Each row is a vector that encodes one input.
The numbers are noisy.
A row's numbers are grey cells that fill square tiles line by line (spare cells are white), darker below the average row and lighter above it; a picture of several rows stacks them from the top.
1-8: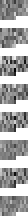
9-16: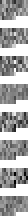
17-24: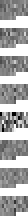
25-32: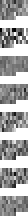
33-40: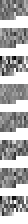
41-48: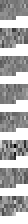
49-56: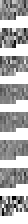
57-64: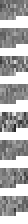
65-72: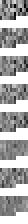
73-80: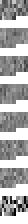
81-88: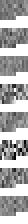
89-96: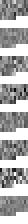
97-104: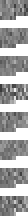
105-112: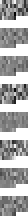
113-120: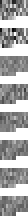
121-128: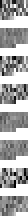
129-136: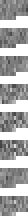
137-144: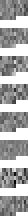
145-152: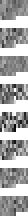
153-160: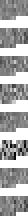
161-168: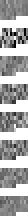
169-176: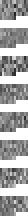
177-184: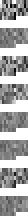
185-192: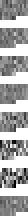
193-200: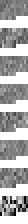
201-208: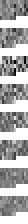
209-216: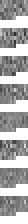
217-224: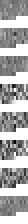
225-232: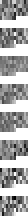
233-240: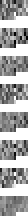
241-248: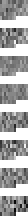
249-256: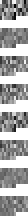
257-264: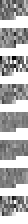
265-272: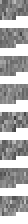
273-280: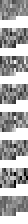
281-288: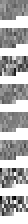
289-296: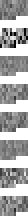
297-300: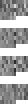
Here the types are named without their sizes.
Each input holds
a true/false value, together with a list of points on a line.
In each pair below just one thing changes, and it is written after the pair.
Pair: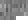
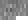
the true/false value
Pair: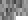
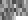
the place on the line in item 1 of the list
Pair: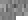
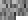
the place on the line in item 1 of the list
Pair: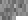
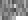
the true/false value
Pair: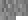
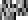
the place on the line in item 1 of the list
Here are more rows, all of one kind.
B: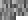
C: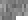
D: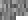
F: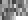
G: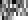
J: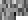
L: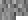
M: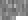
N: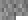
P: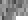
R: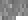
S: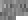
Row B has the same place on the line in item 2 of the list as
J and L.
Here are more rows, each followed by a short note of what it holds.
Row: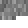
a true/false value, together with a list of one item
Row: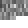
a true/false value, together with a list of one item
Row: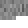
a true/false value, together with a list of two items
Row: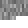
a true/false value, together with a list of two items
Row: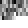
a true/false value, together with a list of two items
